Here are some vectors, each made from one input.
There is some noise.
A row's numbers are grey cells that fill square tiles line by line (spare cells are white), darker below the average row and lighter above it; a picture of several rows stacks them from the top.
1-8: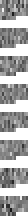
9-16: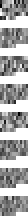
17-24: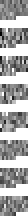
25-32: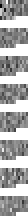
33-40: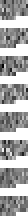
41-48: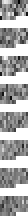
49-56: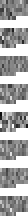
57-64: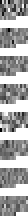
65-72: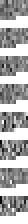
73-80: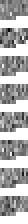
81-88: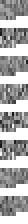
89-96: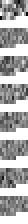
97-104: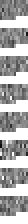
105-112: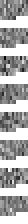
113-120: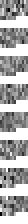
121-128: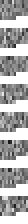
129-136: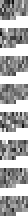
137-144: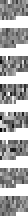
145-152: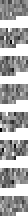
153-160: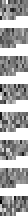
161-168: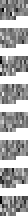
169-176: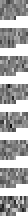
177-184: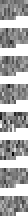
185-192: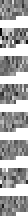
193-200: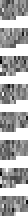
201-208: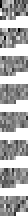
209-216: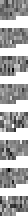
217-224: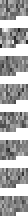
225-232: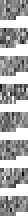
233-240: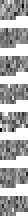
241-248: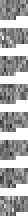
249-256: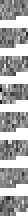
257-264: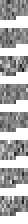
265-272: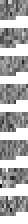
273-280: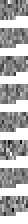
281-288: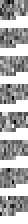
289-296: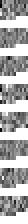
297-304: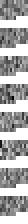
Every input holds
either a point on an 8-point line, or four true/false values.
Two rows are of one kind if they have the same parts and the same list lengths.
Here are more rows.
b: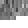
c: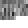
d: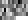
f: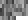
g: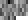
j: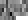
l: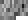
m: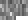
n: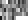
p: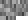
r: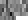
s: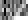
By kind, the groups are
b, c, f, g, j, l, m, p, r, s
d, n

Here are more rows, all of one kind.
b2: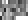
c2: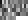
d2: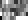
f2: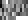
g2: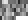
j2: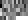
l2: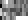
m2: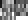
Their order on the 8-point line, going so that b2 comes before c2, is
g2, b2, d2, l2, f2, c2, j2, m2.
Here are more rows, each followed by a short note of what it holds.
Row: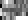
a point on an 8-point line
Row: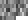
four true/false values
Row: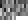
a point on an 8-point line
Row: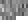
four true/false values
